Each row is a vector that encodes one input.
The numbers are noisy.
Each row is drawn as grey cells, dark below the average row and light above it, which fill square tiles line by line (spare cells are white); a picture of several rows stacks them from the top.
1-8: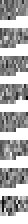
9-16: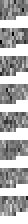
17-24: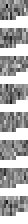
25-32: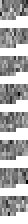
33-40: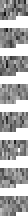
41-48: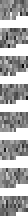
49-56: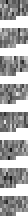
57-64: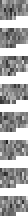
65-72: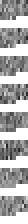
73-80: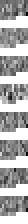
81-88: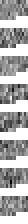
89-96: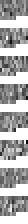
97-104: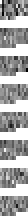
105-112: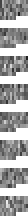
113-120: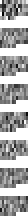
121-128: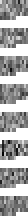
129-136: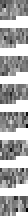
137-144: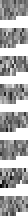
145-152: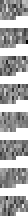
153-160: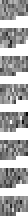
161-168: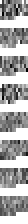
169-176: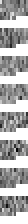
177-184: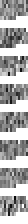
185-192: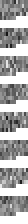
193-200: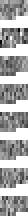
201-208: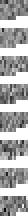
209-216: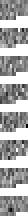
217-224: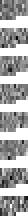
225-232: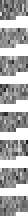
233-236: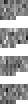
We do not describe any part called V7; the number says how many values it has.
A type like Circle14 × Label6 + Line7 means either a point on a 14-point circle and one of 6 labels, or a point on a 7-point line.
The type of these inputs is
List2(Label12 × V7).
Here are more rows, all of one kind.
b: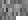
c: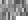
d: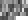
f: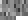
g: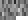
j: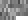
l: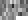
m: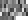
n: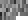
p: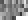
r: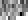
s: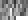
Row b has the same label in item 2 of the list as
d, j, r and s.
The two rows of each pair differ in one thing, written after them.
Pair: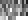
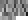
the value of V7 in item 2 of the list
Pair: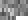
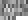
the label in item 2 of the list
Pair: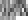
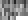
the label in item 1 of the list
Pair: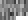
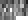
the label in item 1 of the list
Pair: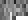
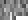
the label in item 2 of the list
